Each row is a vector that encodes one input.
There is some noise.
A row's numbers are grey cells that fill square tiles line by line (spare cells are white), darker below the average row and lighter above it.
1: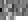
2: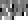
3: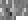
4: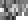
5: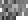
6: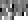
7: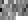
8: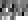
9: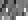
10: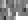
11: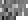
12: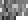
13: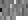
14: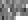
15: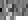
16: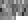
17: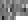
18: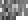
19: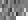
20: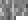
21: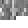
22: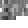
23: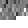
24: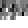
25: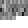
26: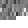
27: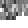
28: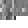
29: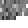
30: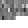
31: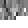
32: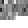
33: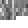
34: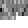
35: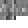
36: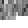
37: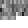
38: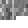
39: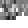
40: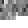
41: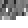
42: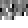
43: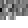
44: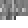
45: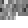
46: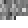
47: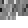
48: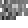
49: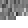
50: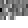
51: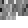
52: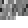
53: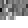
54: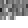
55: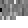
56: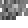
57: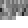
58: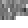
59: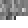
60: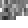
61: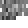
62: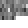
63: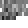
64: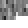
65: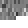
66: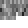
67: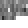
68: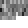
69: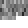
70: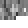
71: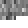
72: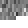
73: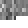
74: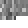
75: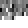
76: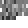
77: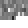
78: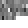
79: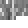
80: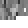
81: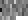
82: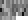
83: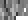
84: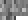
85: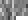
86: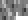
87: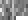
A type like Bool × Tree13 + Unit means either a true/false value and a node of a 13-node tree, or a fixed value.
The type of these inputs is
Bool × Line9.
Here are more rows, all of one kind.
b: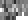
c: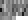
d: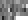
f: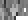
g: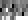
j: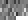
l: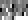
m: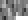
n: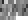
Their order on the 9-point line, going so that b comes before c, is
b, d, m, c, n, f, j, g, l.
